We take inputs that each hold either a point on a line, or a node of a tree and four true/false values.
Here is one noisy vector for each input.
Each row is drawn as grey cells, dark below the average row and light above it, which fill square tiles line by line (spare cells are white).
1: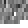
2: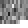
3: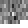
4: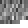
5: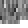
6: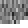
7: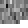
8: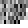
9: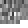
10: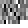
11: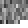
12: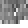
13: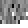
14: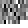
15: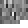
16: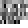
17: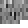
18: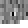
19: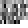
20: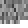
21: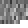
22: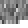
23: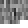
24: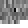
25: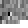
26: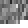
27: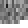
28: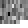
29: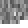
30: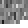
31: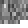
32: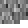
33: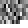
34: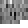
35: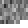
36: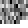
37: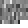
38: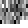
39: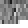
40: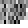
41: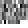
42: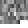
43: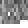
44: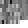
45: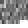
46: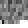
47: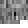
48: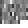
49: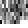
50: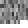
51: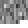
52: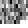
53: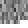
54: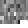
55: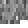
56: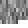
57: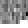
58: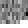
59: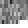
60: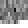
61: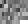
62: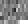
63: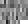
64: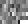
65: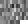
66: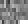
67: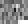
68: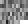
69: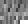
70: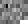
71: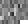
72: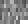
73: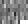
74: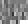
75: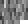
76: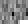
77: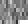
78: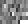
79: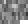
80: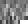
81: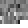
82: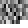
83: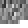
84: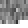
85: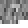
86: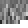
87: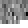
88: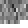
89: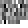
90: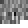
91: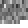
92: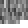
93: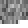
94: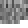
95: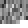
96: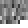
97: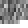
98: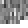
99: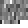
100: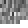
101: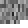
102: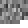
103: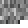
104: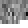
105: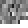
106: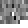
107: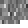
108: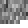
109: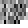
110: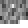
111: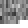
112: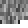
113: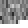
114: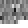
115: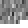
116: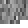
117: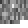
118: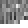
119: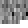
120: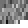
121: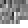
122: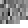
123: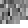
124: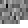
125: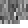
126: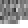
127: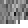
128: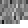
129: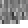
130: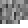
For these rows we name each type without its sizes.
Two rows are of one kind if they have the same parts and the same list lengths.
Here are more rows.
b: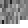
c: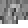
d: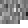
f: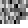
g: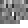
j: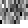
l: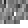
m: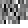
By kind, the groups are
b, c, d, g, l
f, j, m

